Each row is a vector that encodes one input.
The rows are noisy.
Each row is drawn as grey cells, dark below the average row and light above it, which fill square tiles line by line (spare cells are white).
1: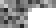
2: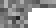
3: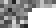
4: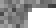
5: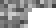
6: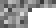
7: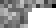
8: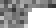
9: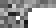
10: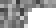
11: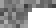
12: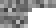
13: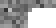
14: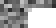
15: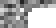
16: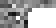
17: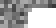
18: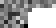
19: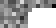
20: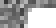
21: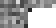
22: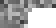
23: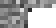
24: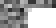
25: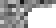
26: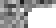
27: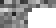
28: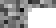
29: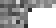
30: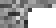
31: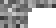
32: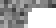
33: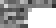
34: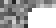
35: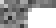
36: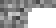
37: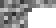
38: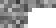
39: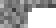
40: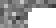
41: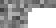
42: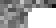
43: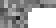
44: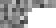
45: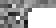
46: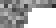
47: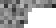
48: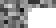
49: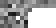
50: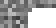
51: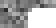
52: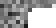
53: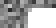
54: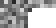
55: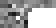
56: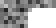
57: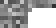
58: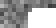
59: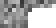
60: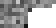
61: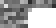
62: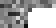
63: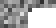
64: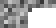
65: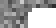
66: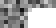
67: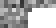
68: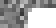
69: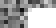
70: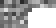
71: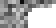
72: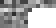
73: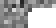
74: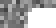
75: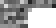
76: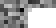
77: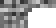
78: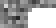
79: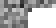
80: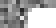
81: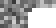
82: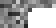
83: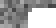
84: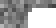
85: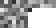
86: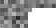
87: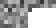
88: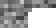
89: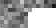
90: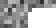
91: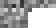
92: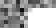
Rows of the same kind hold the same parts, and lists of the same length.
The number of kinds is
2.
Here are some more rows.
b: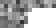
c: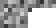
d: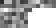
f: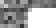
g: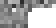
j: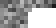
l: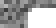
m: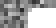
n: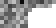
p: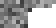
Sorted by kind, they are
b, f, j, l, m
c, d, g, n, p

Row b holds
a point on an 8-point line and three true/false values.
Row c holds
a point on an 8-point line and a node of an 8-node tree.
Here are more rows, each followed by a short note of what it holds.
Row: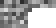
a point on an 8-point line and a node of an 8-node tree
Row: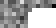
a point on an 8-point line and three true/false values
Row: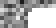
a point on an 8-point line and a node of an 8-node tree
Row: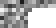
a point on an 8-point line and a node of an 8-node tree
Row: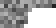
a point on an 8-point line and three true/false values
